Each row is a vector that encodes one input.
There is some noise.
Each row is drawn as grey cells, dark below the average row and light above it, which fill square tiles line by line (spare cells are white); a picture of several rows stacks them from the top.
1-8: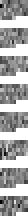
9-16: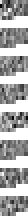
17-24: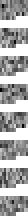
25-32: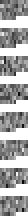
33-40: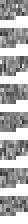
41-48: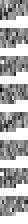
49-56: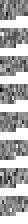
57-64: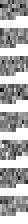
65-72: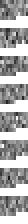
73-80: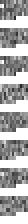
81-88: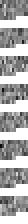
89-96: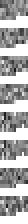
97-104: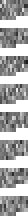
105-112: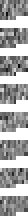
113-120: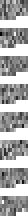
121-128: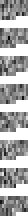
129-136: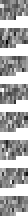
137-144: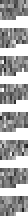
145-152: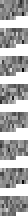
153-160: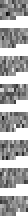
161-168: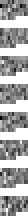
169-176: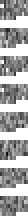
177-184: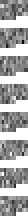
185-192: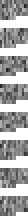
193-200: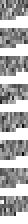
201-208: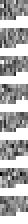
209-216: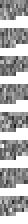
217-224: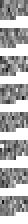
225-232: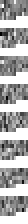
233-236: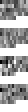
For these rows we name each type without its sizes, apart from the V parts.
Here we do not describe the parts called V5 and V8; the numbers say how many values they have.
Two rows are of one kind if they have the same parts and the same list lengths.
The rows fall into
3 kinds.
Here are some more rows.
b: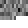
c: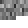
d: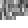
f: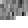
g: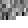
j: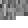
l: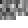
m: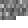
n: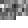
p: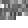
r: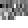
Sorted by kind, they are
b, j, r
c, l, m, n, p
d, f, g

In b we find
a true/false value and a value of V5.
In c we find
a point on a circle and a point on a line.
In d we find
a point on a line and a value of V8.
